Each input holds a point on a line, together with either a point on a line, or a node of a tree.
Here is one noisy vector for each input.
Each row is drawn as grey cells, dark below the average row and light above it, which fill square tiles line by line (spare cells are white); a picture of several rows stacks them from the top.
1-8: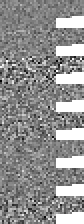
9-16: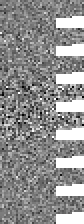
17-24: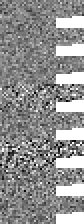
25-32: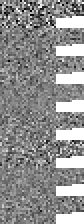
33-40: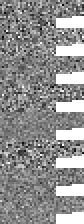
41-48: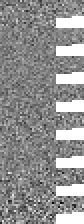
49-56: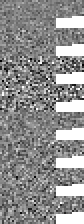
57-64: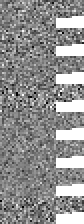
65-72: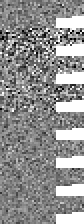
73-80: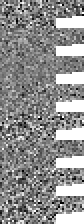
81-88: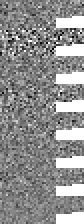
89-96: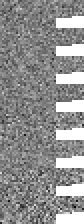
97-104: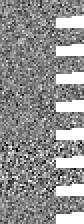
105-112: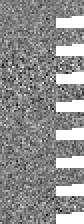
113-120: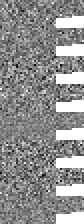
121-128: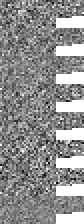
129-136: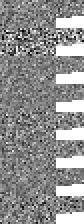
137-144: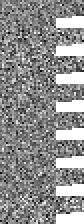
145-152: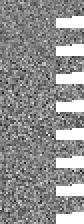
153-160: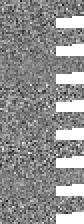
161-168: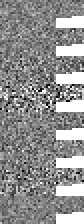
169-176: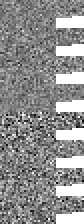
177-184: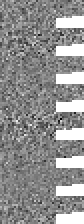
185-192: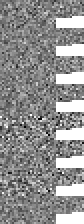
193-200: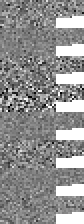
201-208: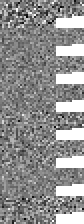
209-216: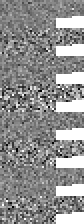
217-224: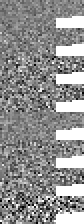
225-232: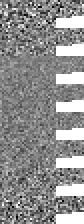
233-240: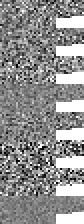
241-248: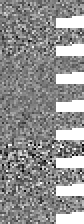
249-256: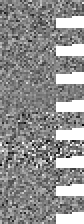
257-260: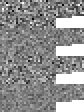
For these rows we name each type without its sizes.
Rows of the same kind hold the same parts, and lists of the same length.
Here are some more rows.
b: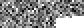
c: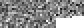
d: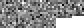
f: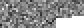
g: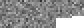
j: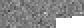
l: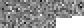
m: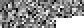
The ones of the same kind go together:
b, c, d
f, g, j, l, m

